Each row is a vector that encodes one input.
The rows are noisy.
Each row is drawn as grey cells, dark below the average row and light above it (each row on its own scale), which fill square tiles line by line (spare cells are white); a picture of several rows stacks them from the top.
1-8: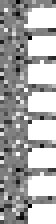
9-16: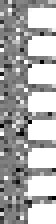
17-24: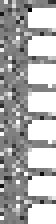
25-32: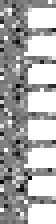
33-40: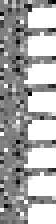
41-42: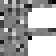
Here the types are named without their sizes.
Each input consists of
a point on a line and a true/false value.
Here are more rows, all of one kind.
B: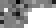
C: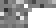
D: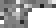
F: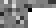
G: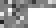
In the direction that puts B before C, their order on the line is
B, G, C, F, D.
